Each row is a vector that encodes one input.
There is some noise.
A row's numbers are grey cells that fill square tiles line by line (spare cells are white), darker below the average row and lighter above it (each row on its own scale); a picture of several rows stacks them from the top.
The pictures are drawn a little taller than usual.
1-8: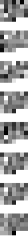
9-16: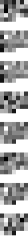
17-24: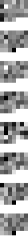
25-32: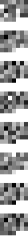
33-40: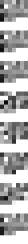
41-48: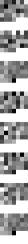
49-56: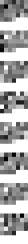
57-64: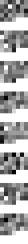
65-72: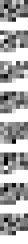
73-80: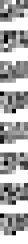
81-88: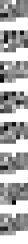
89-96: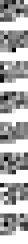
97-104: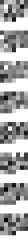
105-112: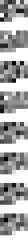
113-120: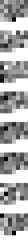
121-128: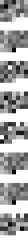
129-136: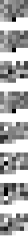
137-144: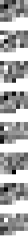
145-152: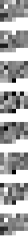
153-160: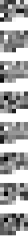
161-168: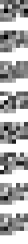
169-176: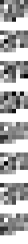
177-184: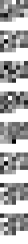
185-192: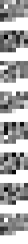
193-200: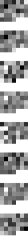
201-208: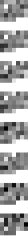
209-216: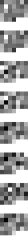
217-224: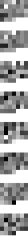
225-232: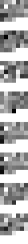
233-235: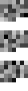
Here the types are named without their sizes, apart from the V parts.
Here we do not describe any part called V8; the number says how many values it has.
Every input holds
a true/false value, together with either a node of a tree, or a value of V8.
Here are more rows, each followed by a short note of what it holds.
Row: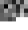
a true/false value and a value of V8
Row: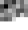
a true/false value and a value of V8
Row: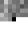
a node of a tree and a true/false value
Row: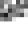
a node of a tree and a true/false value
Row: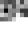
a true/false value and a value of V8
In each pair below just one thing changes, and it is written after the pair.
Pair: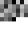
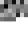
the value of V8
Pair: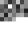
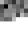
the value of V8
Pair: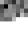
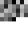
the value of V8
